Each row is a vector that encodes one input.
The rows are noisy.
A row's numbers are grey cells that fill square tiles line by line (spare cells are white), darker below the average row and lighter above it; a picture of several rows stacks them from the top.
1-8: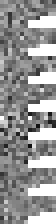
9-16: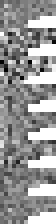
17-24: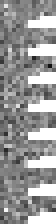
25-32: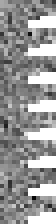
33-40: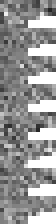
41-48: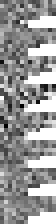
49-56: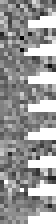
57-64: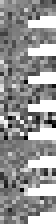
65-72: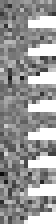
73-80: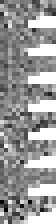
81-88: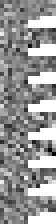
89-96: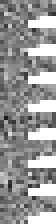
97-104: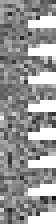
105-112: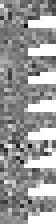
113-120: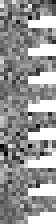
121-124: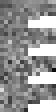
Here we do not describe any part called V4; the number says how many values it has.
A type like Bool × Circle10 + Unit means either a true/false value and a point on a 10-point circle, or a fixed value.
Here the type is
Line7 + Line11 × V4.
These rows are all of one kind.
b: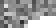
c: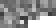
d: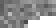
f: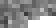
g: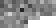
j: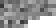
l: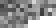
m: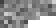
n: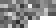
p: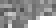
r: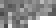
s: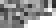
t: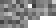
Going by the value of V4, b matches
p, r and s.
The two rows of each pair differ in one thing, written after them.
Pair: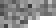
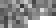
the place on the 11-point line
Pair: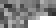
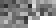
the value of V4
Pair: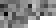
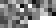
the place on the 11-point line
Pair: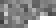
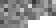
the place on the 11-point line
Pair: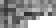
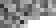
the value of V4
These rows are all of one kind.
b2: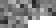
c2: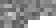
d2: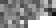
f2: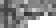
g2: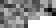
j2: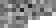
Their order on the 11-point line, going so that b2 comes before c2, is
d2, f2, b2, g2, c2, j2.
